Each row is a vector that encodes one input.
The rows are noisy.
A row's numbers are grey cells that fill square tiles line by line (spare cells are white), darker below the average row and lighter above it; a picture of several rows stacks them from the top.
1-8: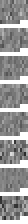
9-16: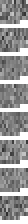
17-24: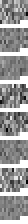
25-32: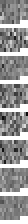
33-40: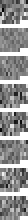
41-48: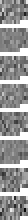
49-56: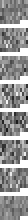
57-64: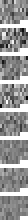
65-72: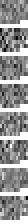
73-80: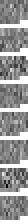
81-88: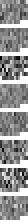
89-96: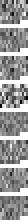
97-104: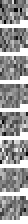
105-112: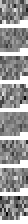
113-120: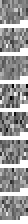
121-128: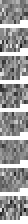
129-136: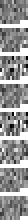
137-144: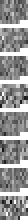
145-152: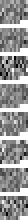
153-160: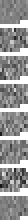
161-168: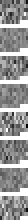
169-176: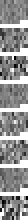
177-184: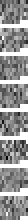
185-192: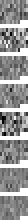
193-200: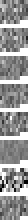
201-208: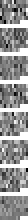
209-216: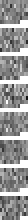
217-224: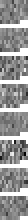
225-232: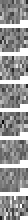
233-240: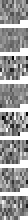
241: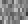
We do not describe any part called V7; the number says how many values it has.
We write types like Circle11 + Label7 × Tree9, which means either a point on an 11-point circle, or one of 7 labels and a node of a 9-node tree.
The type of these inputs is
List3(Line6 × V7).
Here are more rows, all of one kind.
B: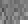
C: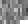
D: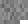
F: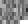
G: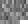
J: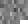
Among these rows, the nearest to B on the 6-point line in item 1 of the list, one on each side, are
F and G.
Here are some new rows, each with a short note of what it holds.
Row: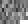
a list of one item
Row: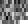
a list of three items
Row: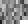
a list of one item
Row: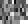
a list of three items
